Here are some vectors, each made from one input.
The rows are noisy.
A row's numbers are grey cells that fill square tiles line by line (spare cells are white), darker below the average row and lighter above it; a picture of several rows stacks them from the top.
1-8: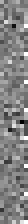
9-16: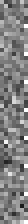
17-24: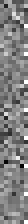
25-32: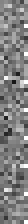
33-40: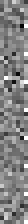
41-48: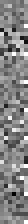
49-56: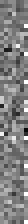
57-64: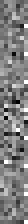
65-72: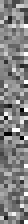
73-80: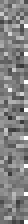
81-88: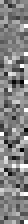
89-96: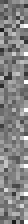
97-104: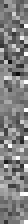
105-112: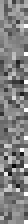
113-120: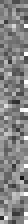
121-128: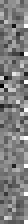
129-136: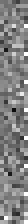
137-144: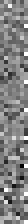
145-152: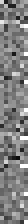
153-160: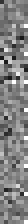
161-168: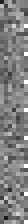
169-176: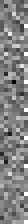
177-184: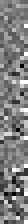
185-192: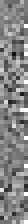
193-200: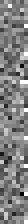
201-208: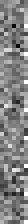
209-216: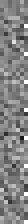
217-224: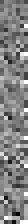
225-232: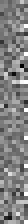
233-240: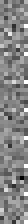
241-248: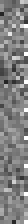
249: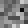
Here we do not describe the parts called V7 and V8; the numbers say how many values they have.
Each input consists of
either a point on a 6-point line, four true/false values and a value of V8, or a point on a 9-point line, or two values of V7.
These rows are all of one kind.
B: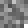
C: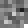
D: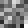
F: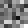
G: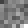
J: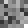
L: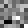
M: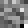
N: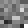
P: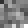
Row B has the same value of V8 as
L, M and N.
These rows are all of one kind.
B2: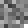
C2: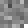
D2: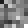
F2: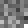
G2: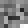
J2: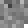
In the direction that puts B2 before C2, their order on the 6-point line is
F2, B2, J2, D2, G2, C2.
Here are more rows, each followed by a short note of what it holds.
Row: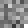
a point on a 9-point line
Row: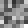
a point on a 9-point line
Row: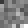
a point on a 6-point line, four true/false values and a value of V8
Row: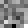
a point on a 9-point line
